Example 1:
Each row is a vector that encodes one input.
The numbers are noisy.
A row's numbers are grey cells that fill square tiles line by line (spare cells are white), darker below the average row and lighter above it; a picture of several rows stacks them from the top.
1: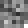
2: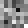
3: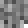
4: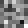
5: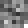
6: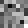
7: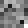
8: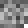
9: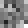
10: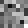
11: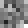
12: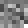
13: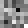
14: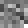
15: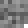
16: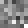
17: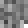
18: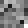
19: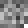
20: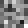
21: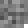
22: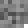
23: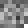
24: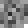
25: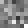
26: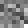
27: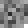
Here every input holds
a point on a 3-point line and a point on a 4-point line.
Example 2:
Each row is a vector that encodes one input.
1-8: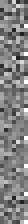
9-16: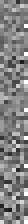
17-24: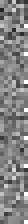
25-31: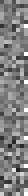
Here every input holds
a point on a 7-point line.
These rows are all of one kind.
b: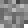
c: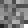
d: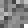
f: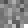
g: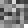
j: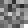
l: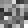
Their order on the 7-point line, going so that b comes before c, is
l, g, b, f, d, c, j.
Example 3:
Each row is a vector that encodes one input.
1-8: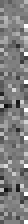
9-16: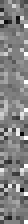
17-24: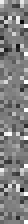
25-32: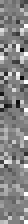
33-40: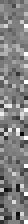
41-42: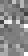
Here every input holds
a point on an 8-point line.
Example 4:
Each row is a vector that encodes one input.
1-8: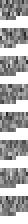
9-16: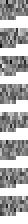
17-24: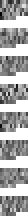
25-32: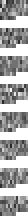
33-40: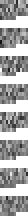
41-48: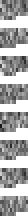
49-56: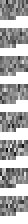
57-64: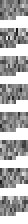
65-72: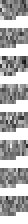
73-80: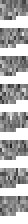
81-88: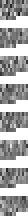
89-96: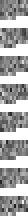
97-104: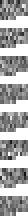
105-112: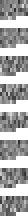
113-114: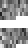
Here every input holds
one of 5 labels.
